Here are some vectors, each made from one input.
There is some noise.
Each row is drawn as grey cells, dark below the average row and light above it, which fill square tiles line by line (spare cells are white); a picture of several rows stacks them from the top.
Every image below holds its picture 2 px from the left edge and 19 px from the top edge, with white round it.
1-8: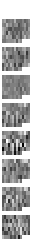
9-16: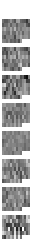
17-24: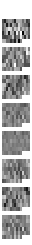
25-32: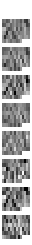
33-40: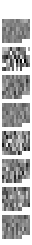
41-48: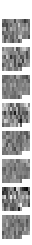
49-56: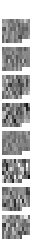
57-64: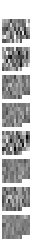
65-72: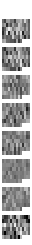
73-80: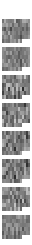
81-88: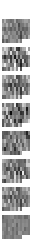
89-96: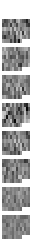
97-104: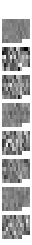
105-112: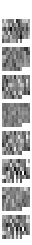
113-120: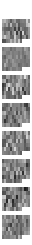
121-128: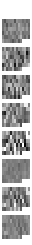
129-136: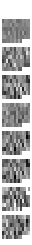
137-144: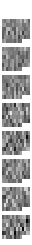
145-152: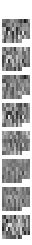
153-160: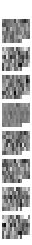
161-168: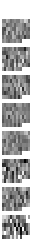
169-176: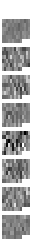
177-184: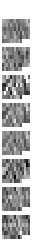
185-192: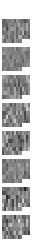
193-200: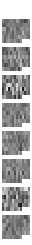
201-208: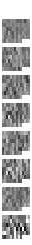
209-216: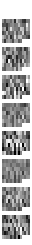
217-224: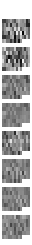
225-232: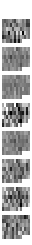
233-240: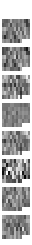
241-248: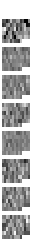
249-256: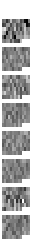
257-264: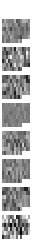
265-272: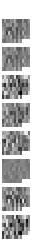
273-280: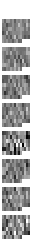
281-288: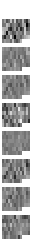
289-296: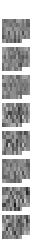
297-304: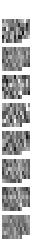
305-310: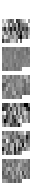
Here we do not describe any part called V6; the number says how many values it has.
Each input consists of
a true/false value, together with either a point on a 9-point circle and a point on a 9-point line, or a list of up to two values of V6.
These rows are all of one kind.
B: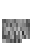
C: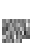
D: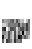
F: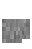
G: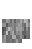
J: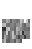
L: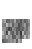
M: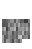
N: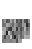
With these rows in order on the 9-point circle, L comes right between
F and N.
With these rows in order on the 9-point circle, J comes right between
B and D.
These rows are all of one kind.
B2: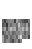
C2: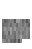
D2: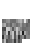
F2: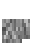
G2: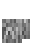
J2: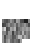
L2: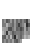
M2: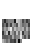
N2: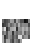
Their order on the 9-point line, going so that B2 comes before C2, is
B2, L2, F2, G2, N2, M2, D2, C2, J2.
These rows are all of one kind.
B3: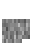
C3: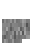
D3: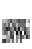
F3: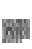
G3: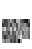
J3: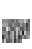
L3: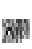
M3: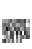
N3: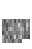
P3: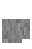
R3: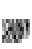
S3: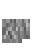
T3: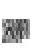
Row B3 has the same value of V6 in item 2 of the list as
R3 and S3.
